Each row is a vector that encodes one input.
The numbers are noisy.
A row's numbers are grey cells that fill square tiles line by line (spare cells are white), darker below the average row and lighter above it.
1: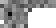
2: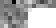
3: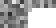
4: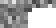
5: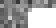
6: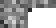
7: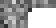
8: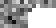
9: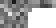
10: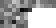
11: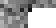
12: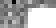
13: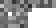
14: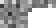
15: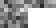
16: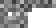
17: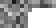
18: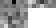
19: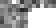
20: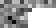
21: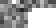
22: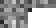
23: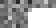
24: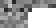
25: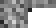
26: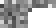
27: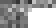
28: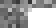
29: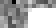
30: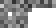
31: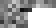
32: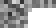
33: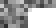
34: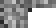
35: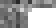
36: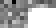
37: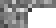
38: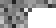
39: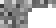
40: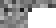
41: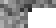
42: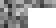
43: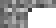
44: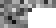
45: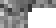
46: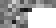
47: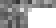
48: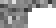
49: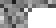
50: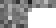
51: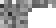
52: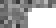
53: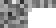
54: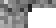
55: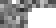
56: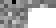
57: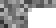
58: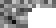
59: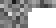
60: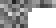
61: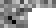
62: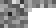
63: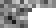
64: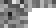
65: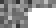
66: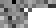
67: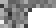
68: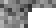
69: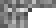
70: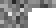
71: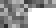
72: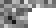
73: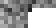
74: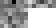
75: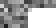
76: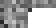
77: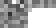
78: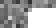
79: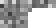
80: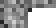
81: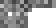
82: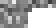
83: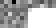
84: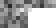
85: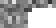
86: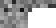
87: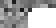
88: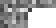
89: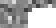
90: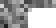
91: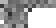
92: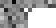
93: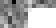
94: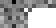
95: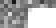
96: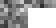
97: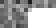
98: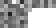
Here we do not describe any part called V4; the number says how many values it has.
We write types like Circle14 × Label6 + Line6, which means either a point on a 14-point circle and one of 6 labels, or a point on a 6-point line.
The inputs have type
Bool × (Line6 + V4).
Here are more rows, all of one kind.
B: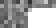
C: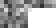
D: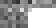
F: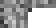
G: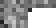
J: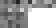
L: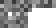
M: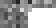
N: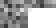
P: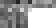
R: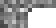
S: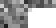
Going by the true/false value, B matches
F, G, L and S.
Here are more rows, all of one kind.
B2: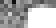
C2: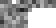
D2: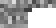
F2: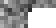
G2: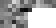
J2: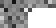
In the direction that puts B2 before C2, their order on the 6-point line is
B2, J2, F2, D2, C2, G2.
